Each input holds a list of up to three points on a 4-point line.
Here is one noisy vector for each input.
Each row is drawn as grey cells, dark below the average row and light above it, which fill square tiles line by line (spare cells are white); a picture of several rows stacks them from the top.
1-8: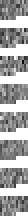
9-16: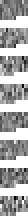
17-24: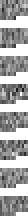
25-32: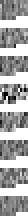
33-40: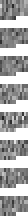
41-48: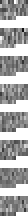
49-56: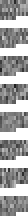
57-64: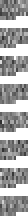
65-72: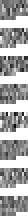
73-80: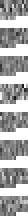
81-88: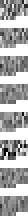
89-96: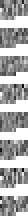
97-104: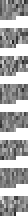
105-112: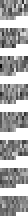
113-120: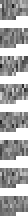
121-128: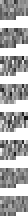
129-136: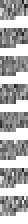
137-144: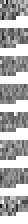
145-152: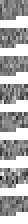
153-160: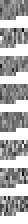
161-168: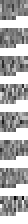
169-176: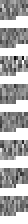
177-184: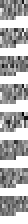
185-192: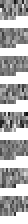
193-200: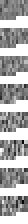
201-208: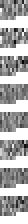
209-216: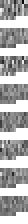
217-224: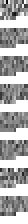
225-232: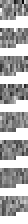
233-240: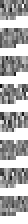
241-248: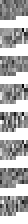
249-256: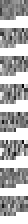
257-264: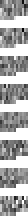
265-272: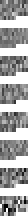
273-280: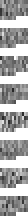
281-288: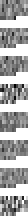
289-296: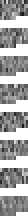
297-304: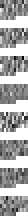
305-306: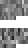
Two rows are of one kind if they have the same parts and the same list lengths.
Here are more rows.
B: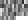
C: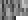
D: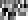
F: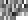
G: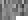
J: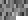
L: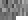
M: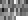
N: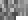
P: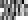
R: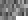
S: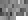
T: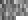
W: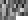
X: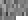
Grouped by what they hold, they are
B, F, P
C, M, T
D
G, J, L, N, R, S, W, X

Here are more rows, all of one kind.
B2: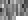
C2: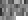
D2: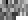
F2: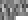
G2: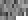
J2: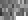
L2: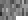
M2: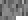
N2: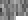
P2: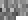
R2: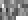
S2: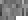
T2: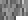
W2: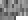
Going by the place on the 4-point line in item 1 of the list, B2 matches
F2, J2, N2 and W2.
